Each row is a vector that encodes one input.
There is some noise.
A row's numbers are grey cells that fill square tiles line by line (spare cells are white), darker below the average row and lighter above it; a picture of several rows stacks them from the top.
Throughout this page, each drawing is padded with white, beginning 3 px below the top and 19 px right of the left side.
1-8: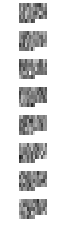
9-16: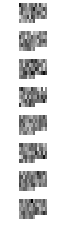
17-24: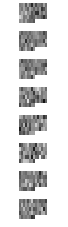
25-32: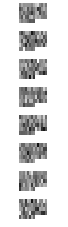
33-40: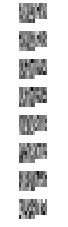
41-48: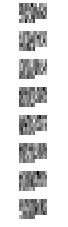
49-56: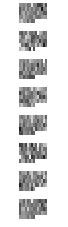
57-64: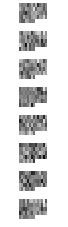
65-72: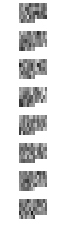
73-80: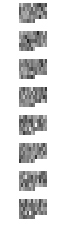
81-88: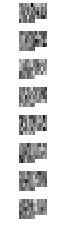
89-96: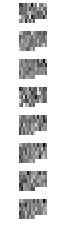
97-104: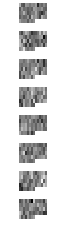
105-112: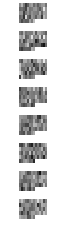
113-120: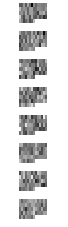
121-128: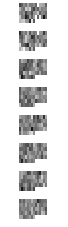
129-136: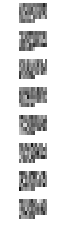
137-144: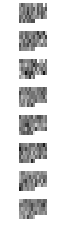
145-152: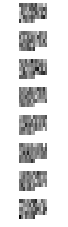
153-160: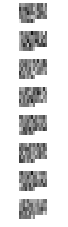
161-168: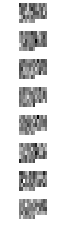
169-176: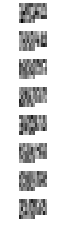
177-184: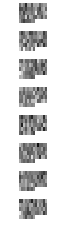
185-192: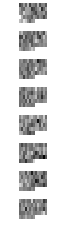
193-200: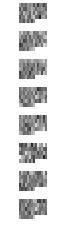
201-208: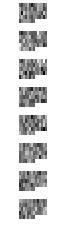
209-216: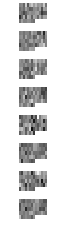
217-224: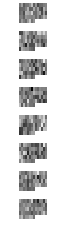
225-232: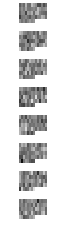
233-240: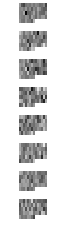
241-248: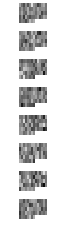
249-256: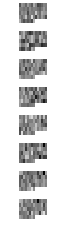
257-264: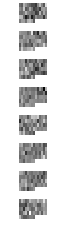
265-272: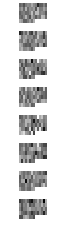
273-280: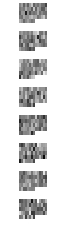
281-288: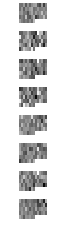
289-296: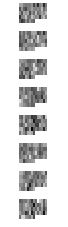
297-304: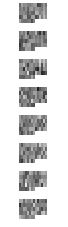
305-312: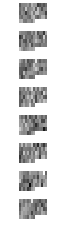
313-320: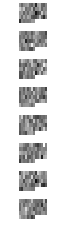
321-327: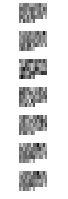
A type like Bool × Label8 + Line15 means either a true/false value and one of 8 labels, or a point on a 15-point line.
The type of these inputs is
(Bool × Bool × Bool × Bool + Line13) × Label12 × Label12 × Label12.
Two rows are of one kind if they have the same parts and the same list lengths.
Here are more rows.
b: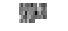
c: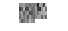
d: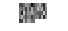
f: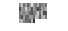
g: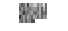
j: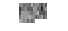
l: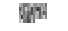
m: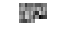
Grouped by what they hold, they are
b, d, m
c, f, g, j, l

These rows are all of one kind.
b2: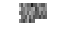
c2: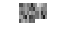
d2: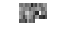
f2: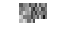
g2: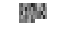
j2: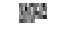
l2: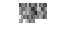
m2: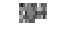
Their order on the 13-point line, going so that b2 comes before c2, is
j2, d2, b2, g2, m2, c2, f2, l2.
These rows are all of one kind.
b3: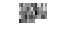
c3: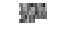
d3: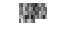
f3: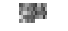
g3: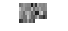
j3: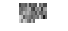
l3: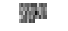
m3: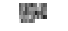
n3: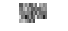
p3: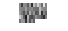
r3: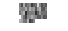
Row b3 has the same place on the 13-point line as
c3, l3, p3 and r3.
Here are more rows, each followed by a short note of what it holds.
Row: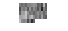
three labels (each one of 12) and four true/false values
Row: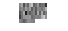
three labels (each one of 12) and four true/false values
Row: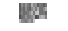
three labels (each one of 12) and four true/false values
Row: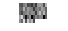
three labels (each one of 12) and a point on a 13-point line
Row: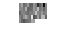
three labels (each one of 12) and four true/false values
